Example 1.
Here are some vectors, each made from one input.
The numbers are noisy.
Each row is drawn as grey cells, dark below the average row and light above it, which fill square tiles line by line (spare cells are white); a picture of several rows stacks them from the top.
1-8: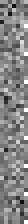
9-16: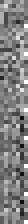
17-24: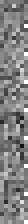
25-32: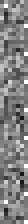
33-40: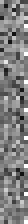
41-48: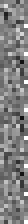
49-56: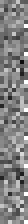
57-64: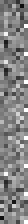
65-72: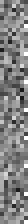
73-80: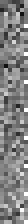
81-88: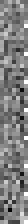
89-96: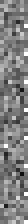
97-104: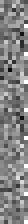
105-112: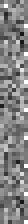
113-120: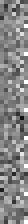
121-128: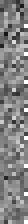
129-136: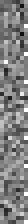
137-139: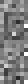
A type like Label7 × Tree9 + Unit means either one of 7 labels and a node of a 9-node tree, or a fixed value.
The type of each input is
Tree10.
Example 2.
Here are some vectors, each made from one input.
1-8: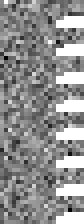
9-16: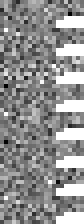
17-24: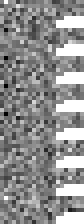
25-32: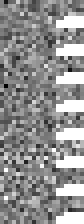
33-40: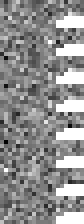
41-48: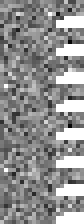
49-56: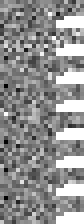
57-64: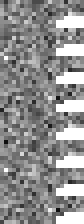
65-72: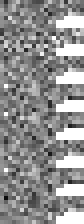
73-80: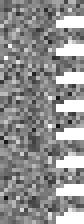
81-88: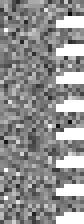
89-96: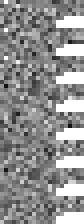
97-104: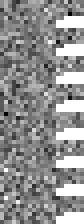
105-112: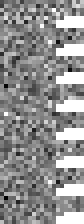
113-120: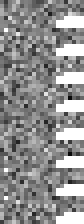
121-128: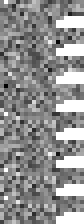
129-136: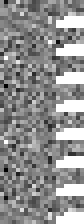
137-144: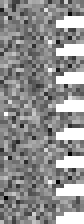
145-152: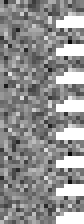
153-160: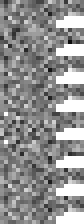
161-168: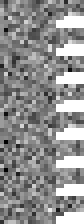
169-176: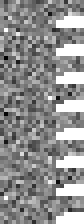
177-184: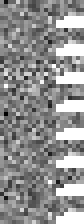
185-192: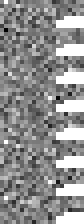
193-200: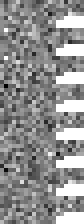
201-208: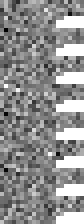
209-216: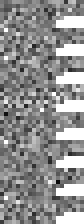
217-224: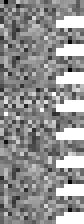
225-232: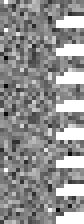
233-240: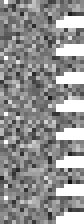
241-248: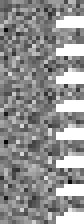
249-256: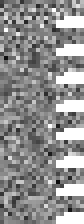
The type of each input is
Bool × Bool × Bool + Unit.
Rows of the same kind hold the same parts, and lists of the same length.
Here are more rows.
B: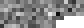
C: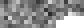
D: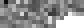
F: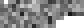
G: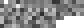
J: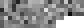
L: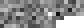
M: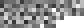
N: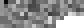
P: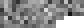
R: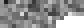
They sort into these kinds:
B, C, D, F, G, J, L, N, P, R
M

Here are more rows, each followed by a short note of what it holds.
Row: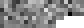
three true/false values
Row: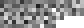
a fixed value
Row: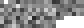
three true/false values
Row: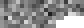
three true/false values
